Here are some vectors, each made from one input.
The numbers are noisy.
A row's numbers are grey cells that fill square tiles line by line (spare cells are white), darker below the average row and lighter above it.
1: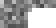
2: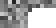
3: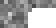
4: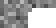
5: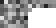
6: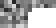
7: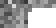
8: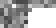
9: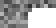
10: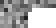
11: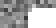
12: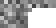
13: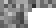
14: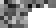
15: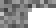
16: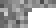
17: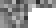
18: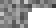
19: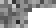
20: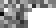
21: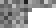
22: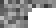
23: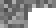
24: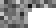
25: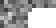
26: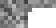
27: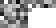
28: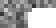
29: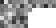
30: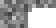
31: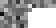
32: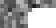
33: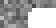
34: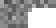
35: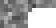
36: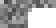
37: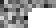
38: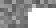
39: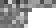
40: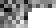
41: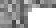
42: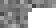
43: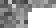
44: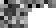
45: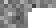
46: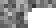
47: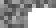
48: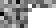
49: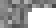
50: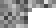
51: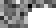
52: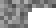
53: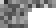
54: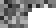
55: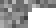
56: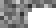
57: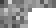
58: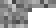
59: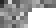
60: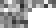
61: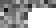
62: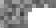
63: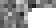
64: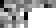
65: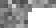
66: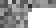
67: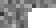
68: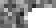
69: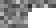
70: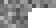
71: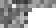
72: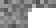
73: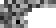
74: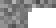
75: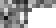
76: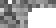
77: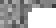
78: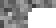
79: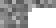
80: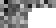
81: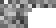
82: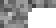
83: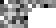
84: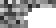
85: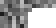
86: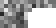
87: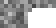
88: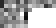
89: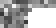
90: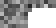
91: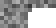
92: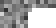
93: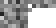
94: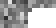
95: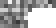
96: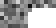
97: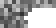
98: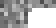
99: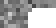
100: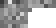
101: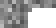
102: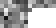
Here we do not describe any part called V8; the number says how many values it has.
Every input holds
either a point on a 5-point line, or a point on a 6-point line, or a value of V8.
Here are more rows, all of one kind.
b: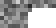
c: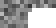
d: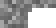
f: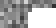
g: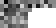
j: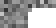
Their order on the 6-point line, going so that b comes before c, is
f, d, b, c, g, j.
